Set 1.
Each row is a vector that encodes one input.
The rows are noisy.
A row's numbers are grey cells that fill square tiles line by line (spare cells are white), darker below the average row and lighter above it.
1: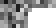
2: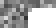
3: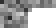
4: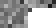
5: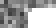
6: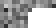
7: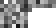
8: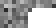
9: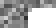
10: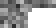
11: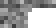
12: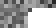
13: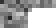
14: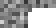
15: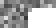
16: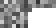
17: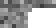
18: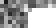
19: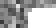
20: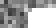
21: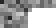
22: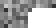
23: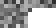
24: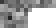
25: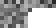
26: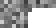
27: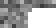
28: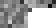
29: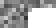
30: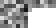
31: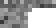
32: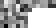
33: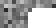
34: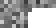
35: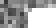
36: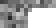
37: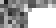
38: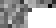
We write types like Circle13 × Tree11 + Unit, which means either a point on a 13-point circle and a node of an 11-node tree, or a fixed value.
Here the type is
Label7.
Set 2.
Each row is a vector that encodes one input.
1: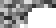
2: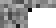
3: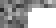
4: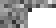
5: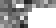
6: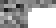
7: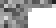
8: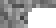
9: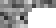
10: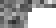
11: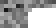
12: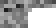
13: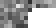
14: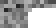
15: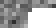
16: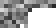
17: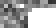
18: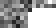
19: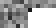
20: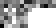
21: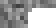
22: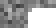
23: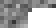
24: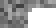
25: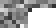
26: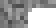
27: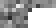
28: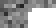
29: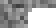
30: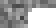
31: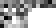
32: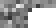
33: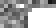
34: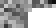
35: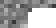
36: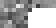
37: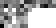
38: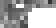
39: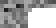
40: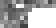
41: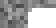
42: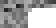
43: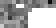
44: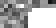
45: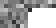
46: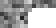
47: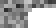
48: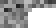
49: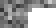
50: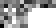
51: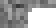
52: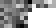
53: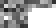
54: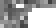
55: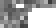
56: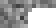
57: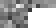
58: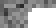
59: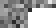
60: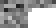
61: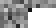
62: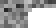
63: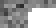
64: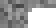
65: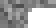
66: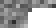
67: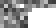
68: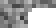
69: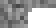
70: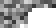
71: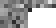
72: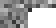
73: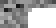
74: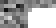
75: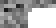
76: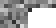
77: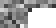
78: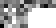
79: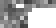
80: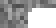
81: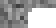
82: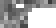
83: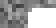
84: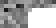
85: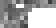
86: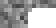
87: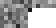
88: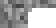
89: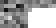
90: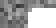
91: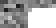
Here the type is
Circle10 + Unit.
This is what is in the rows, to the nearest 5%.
About 95% of them hold a point on a 10-point circle. The rest hold a fixed value.
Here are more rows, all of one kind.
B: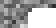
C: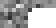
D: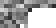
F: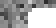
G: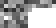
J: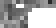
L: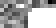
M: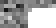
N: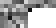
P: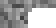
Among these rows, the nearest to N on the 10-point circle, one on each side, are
C and D.
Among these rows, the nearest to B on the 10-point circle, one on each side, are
D and P.
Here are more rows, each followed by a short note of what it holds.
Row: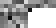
a point on a 10-point circle
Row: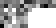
a fixed value
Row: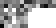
a fixed value
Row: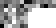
a fixed value
